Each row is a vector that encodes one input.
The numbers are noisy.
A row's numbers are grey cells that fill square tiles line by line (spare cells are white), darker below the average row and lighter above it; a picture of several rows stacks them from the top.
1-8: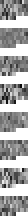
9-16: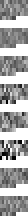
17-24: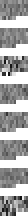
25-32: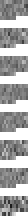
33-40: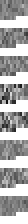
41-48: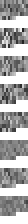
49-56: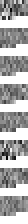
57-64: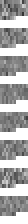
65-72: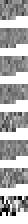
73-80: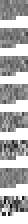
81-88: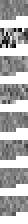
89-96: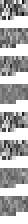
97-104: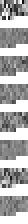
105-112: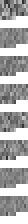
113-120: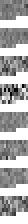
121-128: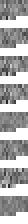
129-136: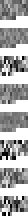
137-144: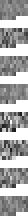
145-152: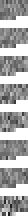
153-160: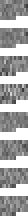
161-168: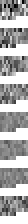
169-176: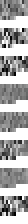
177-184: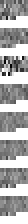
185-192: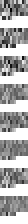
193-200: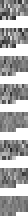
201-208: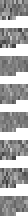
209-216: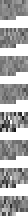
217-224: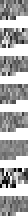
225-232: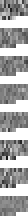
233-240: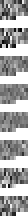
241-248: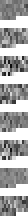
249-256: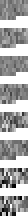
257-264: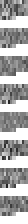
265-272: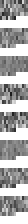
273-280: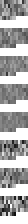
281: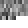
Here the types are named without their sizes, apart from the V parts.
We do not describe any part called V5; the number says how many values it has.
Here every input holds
a list of items, each a true/false value and a value of V5.
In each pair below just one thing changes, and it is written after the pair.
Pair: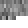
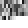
the value of V5 in item 1 of the list
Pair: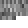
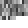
the value of V5 in item 2 of the list
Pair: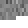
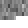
the value of V5 in item 1 of the list
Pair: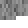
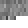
the value of V5 in item 1 of the list
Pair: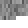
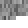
the value of V5 in item 2 of the list
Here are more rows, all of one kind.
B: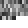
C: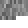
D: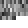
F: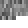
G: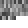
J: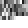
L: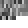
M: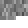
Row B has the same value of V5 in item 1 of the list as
J and M.
